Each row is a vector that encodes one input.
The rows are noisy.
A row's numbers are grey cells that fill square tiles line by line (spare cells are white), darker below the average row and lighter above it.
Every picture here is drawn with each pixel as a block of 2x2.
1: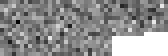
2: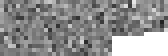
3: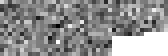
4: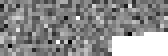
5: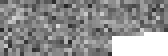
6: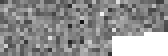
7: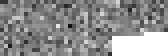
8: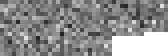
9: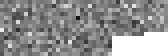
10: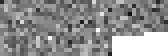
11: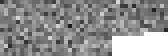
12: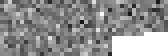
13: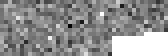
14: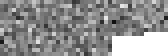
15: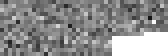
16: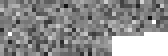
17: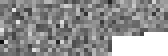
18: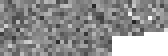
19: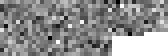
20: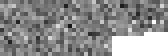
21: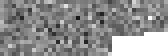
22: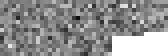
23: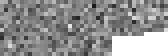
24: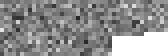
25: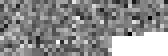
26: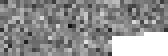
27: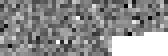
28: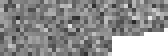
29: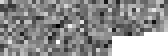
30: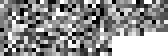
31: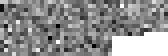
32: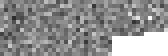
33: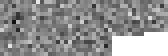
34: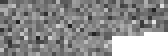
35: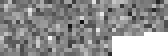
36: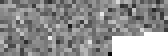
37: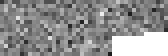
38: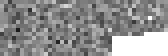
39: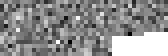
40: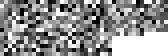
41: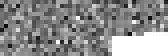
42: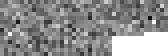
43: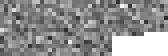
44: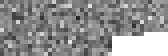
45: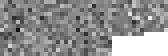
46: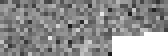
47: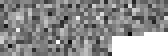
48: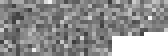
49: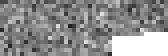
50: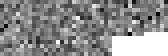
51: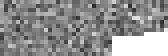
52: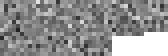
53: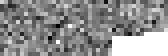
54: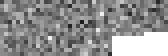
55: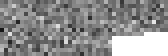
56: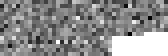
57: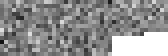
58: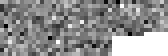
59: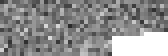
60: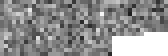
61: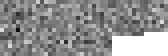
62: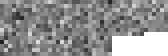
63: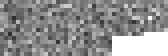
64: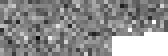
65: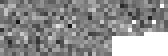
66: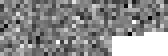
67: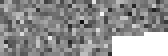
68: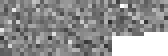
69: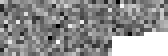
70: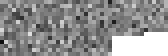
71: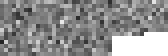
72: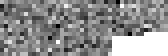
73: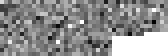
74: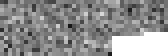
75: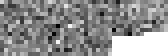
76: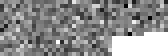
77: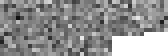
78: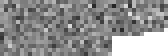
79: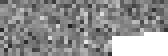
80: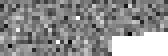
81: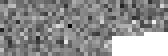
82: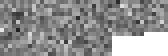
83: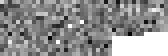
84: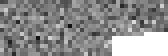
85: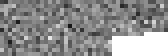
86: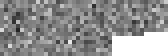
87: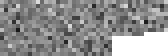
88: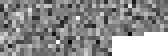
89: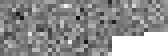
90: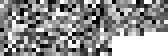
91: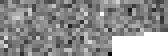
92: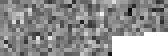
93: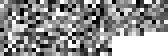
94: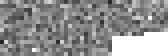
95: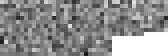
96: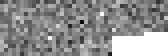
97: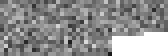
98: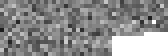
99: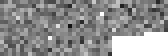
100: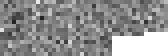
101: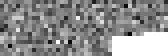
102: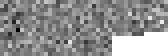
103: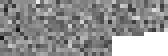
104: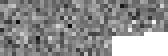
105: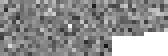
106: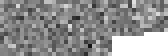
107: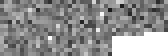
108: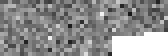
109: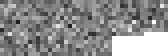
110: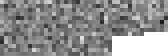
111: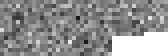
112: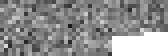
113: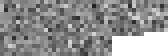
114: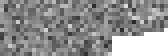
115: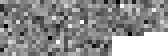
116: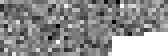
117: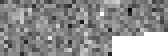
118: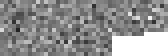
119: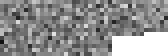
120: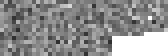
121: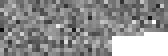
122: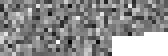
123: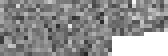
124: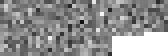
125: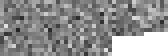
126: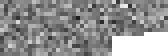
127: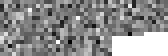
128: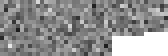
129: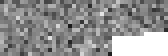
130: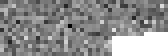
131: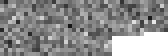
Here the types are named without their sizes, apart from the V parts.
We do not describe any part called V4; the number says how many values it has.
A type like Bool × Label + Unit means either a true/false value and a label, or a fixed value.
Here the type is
List(Bool × V4 + Line).
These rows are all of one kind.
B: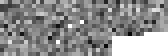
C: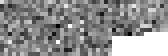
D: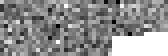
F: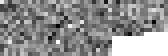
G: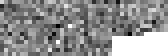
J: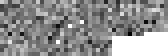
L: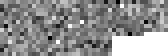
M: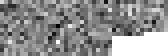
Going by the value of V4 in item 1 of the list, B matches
J and L.
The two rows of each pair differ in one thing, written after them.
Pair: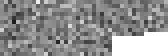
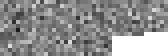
the value of V4 in item 2 of the list
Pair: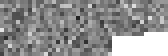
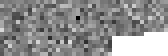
the value of V4 in item 2 of the list
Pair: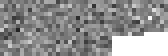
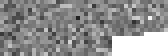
the value of V4 in item 2 of the list
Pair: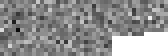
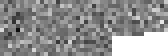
the true/false value in item 2 of the list
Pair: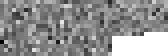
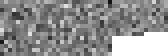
the true/false value in item 2 of the list
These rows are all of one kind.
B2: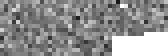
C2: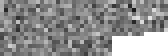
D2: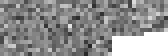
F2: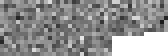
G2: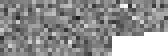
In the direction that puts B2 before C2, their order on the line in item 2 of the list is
D2, B2, C2, F2, G2.
